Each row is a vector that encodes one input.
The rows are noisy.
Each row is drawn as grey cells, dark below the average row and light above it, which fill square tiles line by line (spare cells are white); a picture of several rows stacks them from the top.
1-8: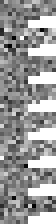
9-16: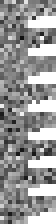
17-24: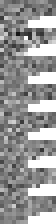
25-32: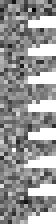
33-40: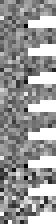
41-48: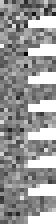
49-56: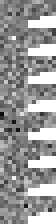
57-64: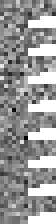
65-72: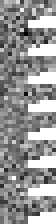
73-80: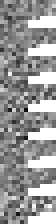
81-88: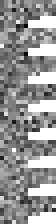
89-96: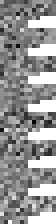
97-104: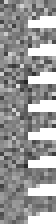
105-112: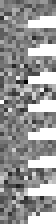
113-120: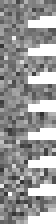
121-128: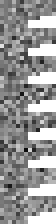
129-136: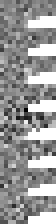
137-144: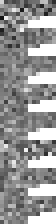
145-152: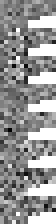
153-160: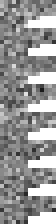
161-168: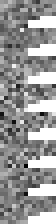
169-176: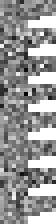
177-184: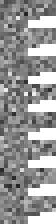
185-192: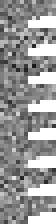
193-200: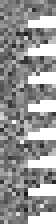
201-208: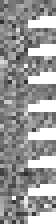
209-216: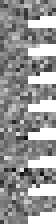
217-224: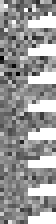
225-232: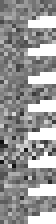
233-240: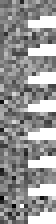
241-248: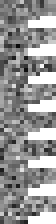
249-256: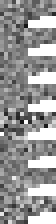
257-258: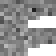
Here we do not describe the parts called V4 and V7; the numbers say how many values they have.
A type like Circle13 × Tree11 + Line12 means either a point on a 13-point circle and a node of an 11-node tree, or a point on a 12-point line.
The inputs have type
Line9 × (Line9 + V4) + Tree10 + V7.
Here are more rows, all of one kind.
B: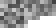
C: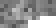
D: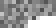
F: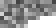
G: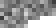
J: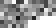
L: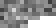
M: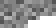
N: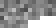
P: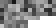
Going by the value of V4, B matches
C, G, L and N.
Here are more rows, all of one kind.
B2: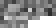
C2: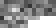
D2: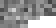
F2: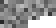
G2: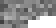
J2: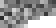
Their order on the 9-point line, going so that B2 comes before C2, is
B2, D2, G2, C2, F2, J2.
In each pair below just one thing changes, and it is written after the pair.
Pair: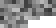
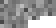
the value of V4
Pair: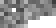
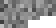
the place on the 9-point line
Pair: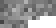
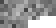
the value of V4
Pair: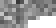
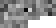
the value of V4
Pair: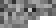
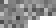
the place on the 9-point line
